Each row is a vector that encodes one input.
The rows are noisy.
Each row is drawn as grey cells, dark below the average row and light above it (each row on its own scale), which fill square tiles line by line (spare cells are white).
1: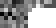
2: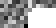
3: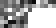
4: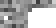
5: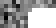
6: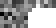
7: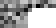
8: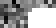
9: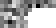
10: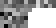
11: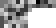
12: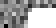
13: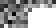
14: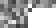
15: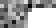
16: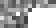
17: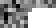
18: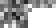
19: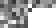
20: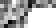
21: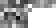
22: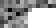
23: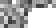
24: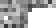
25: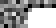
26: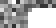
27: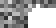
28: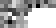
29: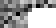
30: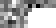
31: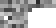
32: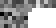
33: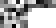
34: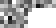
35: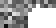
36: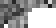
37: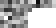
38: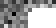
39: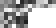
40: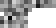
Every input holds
a point on a 6-point circle and a true/false value.
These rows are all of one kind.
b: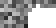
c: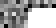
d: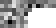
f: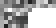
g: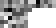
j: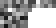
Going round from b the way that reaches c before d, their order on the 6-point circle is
b, c, j, d, f, g.
